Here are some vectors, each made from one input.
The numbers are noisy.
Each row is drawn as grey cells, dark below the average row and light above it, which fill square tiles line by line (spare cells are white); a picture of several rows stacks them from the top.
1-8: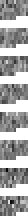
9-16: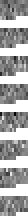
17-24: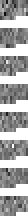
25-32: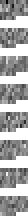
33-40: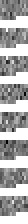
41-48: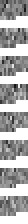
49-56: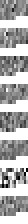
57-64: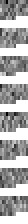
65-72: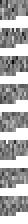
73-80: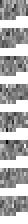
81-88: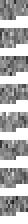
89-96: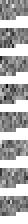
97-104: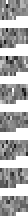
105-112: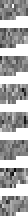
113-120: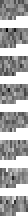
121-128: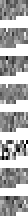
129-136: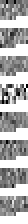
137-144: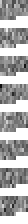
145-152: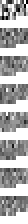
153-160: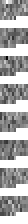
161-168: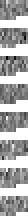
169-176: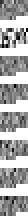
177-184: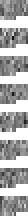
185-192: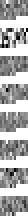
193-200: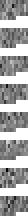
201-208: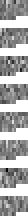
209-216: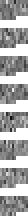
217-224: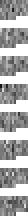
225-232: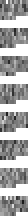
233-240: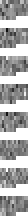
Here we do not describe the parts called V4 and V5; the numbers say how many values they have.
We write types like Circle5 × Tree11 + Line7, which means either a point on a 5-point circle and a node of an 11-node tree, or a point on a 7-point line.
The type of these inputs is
Label9 × Tree11 × V4 × V5 + Unit.
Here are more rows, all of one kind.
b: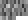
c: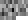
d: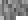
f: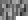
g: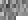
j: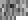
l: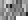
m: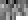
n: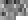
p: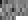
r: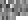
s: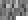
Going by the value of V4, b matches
p and s.
